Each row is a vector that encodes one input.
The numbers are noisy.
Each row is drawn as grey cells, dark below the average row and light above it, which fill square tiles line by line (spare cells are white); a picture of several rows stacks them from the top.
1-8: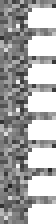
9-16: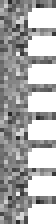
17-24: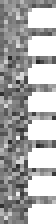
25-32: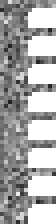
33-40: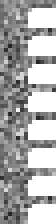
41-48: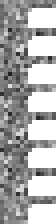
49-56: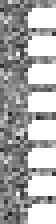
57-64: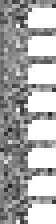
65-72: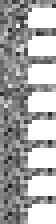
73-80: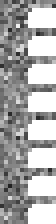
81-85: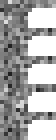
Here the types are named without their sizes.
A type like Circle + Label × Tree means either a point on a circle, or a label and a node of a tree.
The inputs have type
Label.
